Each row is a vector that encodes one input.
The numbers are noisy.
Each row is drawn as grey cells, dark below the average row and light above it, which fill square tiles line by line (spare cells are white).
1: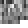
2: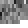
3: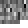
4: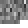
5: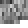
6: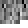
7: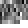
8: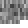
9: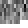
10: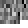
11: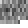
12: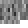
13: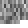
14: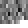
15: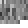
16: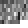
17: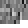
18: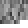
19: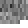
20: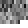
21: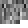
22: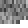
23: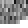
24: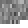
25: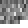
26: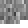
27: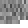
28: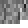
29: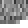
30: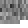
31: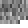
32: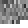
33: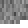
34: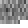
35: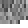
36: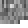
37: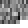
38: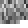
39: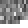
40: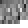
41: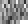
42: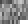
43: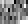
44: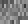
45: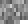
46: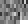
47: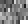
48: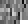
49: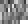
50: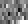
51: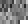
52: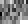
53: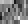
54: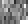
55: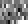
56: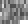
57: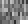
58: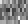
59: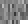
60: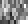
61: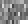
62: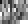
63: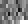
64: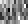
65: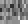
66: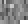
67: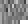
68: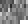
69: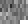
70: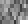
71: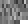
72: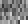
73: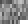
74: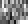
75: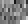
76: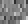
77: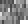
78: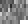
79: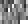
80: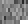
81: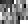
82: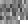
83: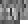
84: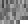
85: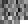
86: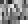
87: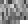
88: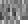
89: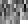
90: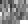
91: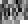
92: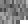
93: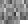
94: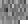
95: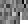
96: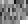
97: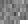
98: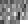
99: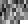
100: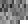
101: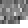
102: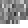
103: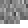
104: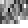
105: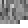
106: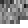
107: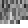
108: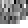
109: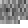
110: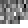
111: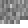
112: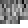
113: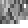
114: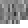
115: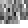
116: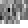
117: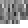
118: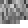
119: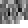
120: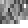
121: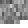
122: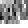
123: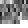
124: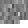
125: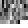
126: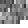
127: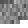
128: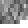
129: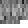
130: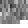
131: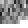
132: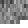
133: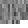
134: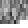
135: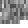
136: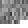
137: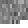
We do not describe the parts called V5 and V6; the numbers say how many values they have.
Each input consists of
either a value of V5 and a value of V6, or a list of up to two points on a 4-point line.
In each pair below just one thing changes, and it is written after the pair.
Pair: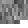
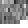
the value of V5
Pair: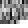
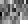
the value of V6
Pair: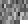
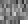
the value of V5
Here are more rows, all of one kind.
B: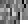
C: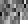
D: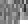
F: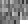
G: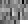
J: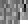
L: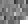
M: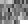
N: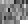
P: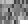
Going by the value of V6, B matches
M and P.
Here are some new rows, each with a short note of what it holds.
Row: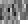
a list of two items
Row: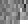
a value of V5 and a value of V6
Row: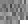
a list of one item
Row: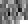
the empty list
